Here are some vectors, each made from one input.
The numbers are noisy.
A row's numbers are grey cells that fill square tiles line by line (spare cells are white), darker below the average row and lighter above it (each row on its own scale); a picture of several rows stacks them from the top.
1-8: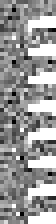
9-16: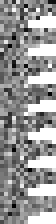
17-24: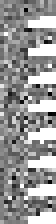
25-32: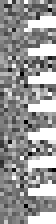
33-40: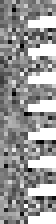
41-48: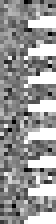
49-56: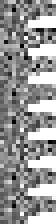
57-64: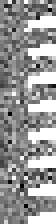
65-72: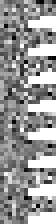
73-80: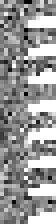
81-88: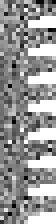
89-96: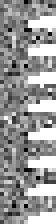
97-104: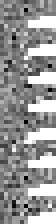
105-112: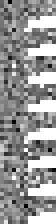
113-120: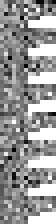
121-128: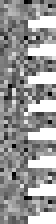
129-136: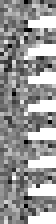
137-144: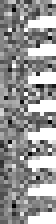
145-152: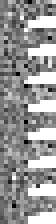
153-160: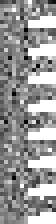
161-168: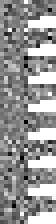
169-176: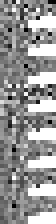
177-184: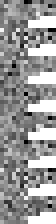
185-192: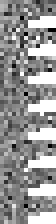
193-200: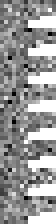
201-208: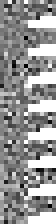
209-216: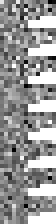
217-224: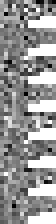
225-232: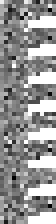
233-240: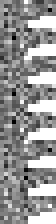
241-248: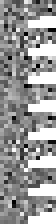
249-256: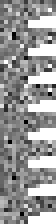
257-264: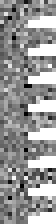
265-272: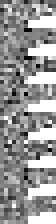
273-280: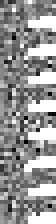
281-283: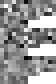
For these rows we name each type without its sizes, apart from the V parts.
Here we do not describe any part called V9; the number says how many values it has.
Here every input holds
a value of V9, together with either a point on a line, or three true/false values.
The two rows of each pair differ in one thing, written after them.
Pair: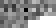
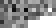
one of the three true/false values
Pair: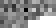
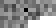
the value of V9
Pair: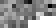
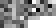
the value of V9
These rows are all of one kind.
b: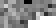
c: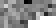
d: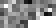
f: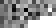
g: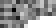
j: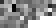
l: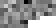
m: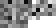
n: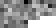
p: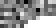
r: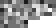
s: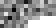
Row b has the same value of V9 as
c, d and l.
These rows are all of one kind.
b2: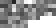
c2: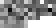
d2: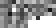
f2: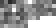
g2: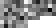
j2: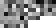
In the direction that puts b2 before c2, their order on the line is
f2, b2, d2, c2, j2, g2.
